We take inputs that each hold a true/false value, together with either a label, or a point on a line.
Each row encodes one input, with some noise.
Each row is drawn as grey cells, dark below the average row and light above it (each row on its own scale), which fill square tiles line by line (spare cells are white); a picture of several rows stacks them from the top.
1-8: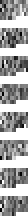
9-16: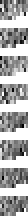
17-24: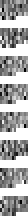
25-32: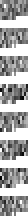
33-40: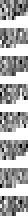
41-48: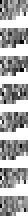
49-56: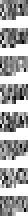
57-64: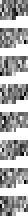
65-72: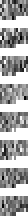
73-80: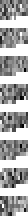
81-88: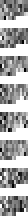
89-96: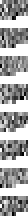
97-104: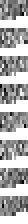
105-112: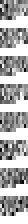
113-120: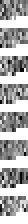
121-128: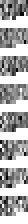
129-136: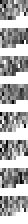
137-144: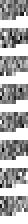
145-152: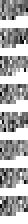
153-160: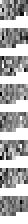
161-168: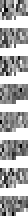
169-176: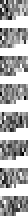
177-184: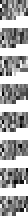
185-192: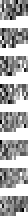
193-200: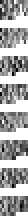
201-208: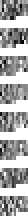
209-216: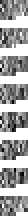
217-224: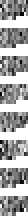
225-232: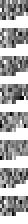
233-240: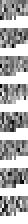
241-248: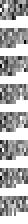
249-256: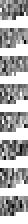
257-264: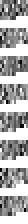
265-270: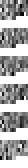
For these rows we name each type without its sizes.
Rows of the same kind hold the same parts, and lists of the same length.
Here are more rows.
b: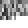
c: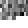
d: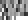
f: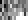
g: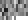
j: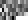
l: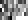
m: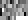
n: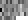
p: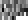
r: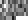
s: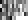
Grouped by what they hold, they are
b, c, d, g
f, j, l, m, n, p, r, s

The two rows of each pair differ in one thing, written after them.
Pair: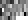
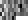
the true/false value
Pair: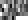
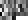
the label
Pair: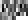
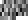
the label
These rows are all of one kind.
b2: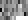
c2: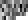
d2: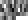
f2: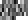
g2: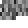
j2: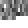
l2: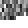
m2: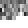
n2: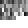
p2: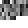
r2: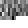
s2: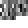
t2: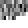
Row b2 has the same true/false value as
m2 and n2.
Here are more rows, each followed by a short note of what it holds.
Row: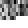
a label and a true/false value
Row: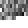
a point on a line and a true/false value
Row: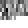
a point on a line and a true/false value
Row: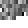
a point on a line and a true/false value
